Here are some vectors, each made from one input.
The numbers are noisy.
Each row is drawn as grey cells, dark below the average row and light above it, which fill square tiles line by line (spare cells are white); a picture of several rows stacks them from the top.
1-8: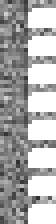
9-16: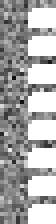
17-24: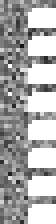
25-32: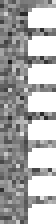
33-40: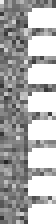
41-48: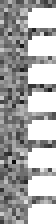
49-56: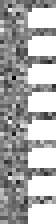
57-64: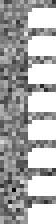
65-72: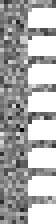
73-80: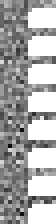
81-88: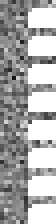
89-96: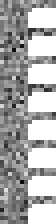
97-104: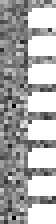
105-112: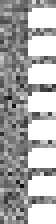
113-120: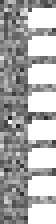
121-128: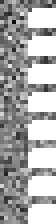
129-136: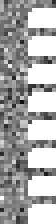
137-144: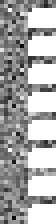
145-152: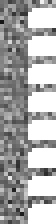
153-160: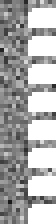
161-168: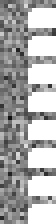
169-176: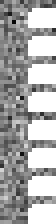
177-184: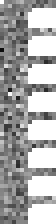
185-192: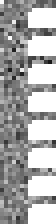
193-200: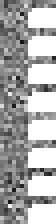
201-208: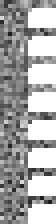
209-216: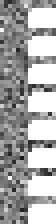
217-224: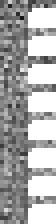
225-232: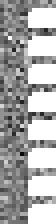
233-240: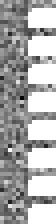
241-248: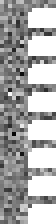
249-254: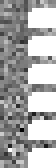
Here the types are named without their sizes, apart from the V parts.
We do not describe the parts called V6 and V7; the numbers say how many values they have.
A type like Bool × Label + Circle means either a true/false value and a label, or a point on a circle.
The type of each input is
Bool × (Line + V6) + V7.
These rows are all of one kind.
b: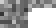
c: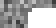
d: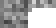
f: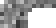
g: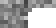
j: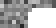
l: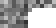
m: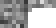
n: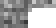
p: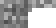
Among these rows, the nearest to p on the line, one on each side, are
g and n.
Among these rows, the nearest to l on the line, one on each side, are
f and g.
